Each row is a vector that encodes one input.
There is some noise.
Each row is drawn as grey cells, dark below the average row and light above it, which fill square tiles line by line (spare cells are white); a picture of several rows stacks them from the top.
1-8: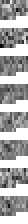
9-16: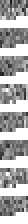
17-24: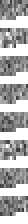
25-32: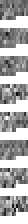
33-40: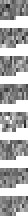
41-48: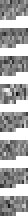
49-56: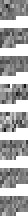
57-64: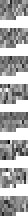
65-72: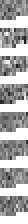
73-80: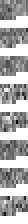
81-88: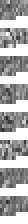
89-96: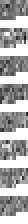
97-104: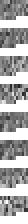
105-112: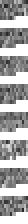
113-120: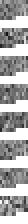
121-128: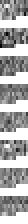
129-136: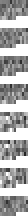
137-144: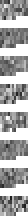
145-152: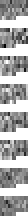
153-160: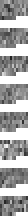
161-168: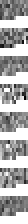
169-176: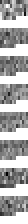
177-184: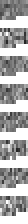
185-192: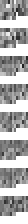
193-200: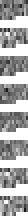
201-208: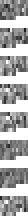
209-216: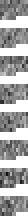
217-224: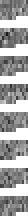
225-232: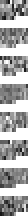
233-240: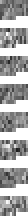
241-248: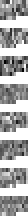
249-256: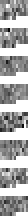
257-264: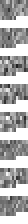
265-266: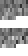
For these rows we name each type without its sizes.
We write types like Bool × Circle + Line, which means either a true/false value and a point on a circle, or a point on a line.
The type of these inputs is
Circle + Line.
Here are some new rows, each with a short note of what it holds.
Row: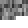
a point on a circle
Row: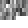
a point on a line
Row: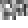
a point on a line
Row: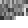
a point on a circle
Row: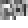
a point on a line
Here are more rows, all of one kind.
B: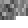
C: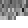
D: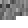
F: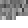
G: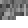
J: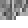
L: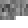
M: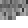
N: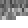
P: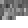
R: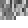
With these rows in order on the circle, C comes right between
F and N.
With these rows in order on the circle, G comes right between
D and P.
